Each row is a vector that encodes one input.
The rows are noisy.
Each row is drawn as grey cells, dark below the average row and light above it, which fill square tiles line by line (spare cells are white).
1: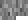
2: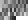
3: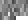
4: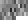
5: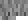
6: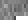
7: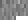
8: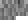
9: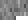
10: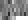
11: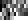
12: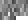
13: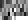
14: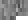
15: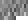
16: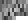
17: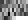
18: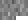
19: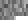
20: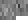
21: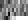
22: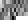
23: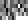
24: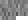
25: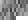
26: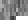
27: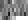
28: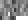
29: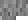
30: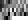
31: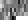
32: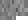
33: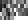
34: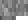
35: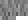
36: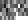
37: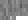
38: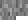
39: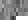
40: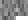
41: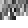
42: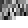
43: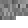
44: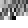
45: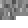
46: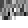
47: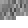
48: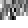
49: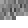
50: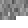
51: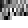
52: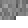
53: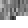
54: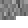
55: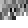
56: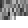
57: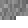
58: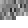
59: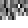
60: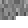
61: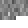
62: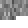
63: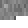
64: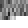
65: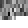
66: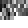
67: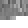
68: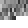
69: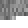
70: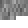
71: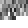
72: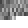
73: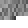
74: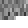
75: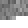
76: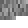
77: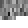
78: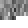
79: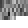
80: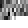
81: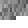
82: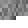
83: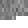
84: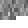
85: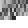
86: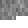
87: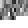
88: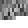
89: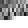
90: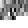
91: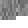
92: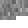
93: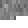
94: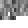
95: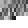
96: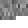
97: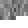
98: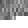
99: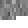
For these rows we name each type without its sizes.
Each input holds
either a fixed value, or a point on each of two lines and a true/false value.
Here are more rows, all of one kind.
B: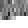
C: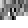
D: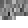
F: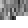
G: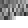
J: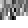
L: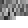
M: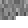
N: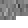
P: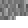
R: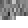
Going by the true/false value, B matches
D and R.
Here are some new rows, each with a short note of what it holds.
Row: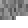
a point on each of two lines and a true/false value
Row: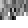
a point on each of two lines and a true/false value
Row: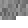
a point on each of two lines and a true/false value
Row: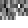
a fixed value
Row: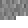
a point on each of two lines and a true/false value
